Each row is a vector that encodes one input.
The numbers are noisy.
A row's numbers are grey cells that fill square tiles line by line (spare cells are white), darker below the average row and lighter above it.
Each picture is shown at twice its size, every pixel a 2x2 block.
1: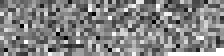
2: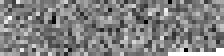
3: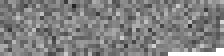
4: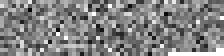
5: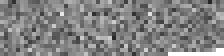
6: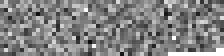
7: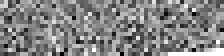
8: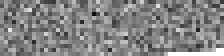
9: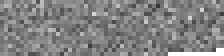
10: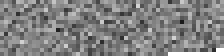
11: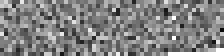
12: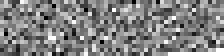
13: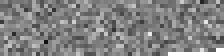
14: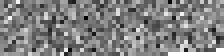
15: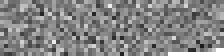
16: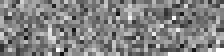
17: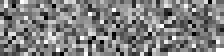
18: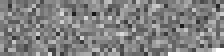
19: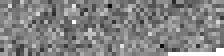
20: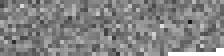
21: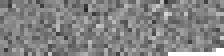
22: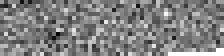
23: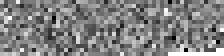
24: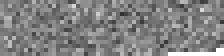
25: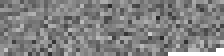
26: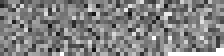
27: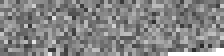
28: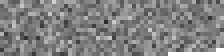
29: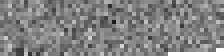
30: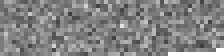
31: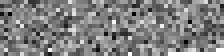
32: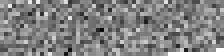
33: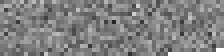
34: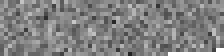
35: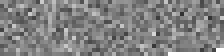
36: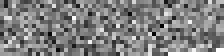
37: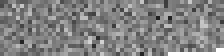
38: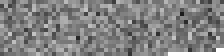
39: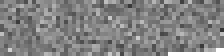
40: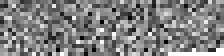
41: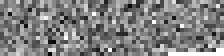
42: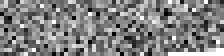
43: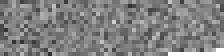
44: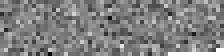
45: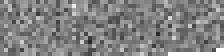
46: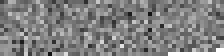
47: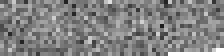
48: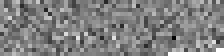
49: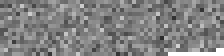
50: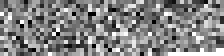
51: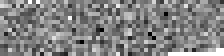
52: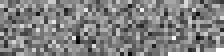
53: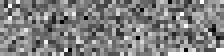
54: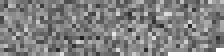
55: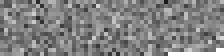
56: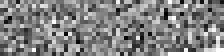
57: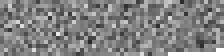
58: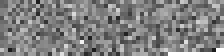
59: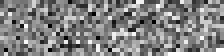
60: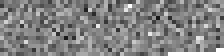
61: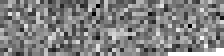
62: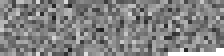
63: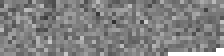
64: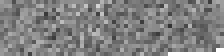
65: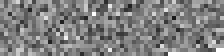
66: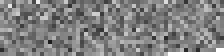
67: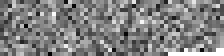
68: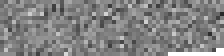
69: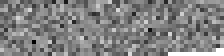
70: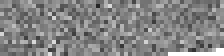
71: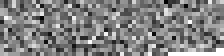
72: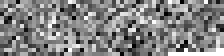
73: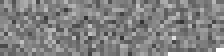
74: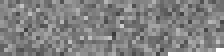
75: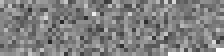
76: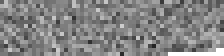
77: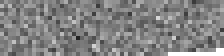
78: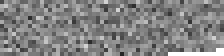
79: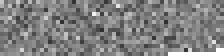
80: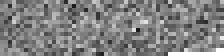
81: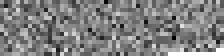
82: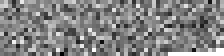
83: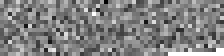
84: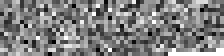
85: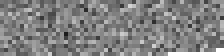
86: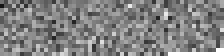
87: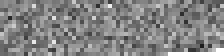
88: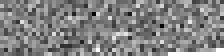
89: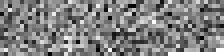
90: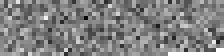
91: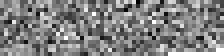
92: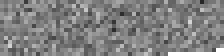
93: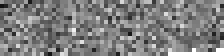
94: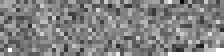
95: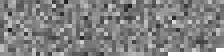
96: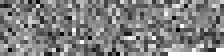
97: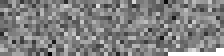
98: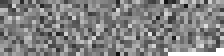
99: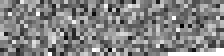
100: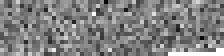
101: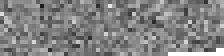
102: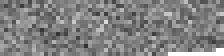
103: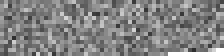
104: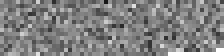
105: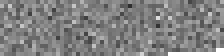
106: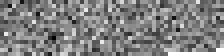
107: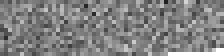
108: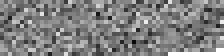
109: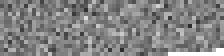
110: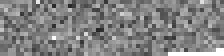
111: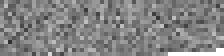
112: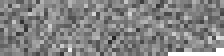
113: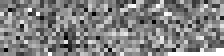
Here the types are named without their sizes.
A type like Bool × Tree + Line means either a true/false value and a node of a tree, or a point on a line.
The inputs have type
(Bool × Bool × Bool × Bool + Unit) × Line.
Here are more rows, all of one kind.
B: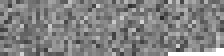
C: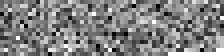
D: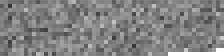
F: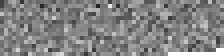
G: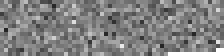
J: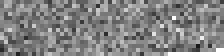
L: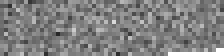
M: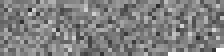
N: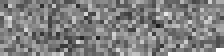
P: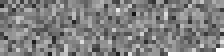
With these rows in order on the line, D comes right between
L and P.
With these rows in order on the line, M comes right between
J and N.
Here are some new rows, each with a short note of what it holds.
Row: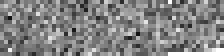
a point on a line and four true/false values
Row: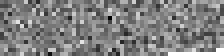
a point on a line and four true/false values
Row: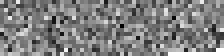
a point on a line
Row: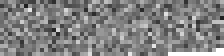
a point on a line and four true/false values
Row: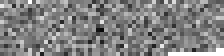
a point on a line
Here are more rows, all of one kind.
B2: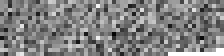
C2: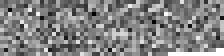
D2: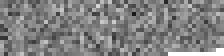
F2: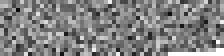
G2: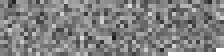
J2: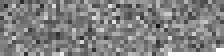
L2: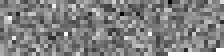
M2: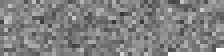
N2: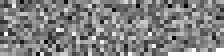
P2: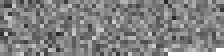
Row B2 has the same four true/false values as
D2, J2, N2 and P2.
